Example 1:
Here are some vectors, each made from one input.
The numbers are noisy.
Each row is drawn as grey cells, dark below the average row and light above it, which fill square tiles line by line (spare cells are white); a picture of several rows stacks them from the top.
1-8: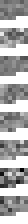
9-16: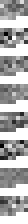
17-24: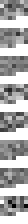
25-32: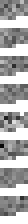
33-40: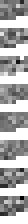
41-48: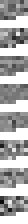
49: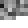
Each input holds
either a point on a 5-point line, or three true/false values.
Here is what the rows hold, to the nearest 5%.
About 30% of them hold a point on a 5-point line. The rest hold three true/false values.
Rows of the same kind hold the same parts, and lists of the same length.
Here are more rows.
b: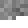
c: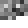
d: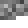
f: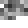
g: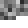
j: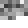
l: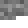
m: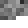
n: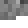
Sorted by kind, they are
b, c
d, f, g, j, l, m, n

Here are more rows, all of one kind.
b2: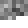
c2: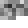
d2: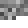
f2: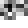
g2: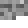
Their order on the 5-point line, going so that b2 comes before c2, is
b2, d2, g2, c2, f2.
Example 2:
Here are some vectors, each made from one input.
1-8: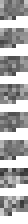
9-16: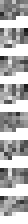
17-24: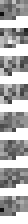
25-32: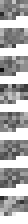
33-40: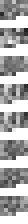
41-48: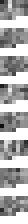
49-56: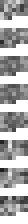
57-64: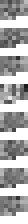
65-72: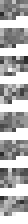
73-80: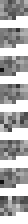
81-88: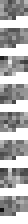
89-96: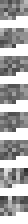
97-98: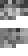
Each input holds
either a point on a 9-point circle, or a point on a 10-point circle.
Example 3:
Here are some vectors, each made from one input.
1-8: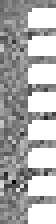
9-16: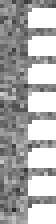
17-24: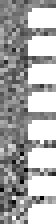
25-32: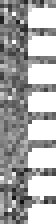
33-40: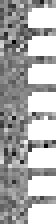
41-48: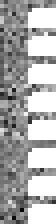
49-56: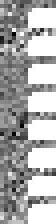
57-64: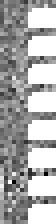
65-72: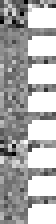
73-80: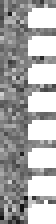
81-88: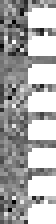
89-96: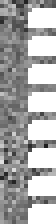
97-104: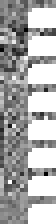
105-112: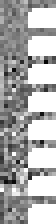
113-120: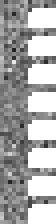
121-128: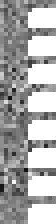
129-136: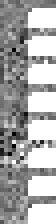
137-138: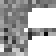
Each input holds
either a point on a 16-point circle and a true/false value, or a fixed value.
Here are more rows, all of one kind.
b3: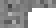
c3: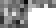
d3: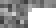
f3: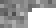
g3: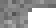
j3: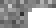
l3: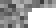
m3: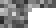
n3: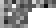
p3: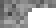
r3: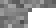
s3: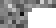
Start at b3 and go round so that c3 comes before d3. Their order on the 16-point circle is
b3, n3, l3, c3, f3, g3, p3, s3, r3, m3, j3, d3.
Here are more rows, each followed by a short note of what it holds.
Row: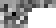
a fixed value
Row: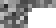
a fixed value
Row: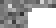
a point on a 16-point circle and a true/false value
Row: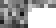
a point on a 16-point circle and a true/false value
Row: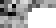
a point on a 16-point circle and a true/false value
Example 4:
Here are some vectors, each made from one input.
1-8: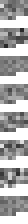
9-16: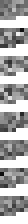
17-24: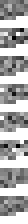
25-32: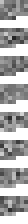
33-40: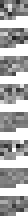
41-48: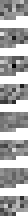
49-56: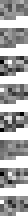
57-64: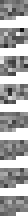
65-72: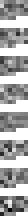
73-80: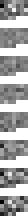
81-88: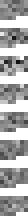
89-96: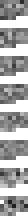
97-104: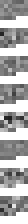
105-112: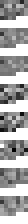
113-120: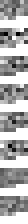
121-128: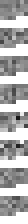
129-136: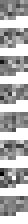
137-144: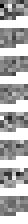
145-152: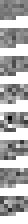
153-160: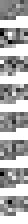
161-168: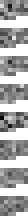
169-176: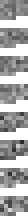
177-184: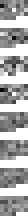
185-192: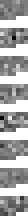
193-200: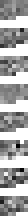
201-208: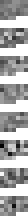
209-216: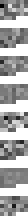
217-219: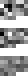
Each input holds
a list of up to two points on a 5-point line.
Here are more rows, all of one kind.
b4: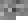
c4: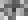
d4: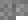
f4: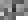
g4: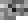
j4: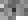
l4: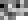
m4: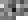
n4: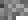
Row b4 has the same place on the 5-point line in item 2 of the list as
g4, m4 and n4.
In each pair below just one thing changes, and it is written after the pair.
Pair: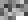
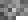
the place on the 5-point line in item 2 of the list
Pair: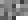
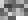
the place on the 5-point line in item 2 of the list
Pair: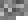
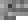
the place on the 5-point line in item 2 of the list
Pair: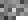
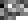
the place on the 5-point line in item 1 of the list
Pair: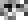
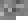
the place on the 5-point line in item 1 of the list
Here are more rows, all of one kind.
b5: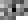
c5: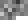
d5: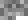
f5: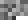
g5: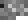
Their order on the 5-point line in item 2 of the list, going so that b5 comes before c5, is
b5, f5, c5, g5, d5.
